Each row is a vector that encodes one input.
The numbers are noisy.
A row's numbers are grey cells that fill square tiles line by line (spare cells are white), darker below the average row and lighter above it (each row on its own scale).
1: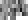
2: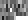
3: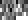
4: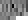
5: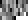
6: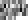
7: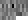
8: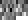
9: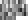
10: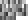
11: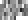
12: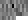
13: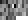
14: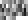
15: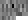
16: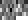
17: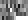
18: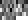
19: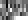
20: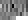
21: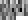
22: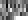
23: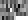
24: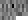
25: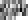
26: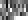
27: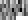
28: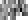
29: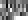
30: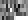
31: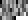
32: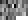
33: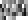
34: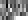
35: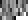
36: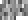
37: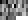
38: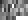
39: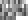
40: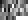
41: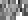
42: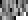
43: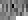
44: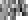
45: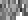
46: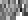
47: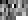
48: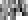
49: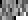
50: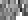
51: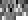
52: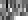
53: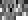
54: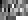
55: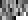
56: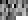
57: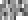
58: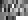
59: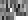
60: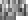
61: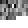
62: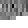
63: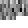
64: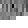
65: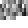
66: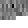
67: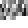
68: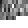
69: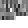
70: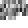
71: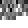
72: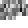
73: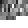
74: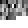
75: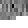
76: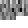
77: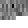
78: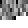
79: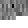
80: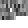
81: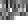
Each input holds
either one of 7 labels, or three true/false values.
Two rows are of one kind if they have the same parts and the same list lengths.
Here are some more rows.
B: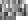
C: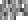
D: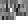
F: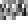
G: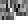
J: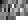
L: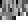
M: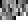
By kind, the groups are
B, C, F
D, G, J, L, M

